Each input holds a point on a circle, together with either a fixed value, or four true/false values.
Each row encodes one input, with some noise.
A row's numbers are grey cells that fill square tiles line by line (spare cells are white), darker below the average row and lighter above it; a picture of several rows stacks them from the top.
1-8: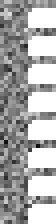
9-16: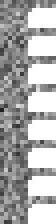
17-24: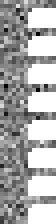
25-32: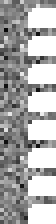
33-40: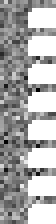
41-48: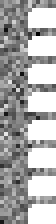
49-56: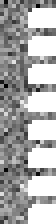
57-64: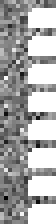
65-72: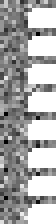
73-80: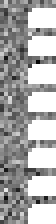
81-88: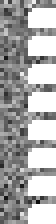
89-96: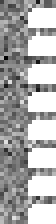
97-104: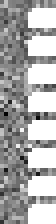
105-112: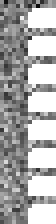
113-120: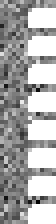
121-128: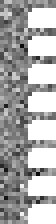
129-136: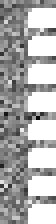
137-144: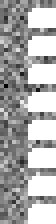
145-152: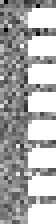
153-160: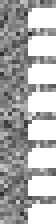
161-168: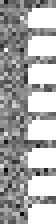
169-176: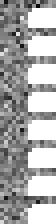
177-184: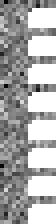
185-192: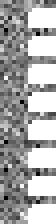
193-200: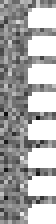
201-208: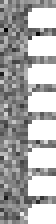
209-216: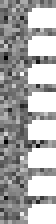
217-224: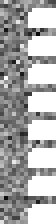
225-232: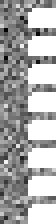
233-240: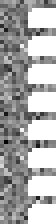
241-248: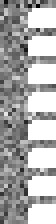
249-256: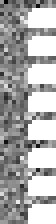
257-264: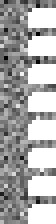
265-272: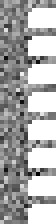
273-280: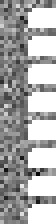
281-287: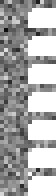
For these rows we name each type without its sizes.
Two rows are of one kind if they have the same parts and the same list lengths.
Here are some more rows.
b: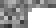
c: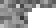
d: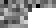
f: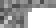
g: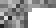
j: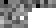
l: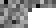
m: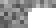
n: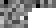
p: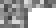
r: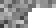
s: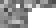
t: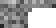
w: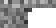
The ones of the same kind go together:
b, c, f, g, m, p, r, s, t, w
d, j, l, n

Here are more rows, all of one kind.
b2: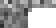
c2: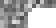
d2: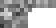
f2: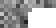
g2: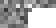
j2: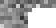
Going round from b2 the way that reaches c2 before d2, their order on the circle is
b2, j2, g2, c2, f2, d2.
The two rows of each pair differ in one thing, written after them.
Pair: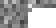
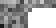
the place on the circle
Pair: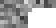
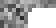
the place on the circle
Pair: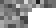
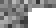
one of the four true/false values
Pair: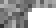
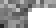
one of the four true/false values
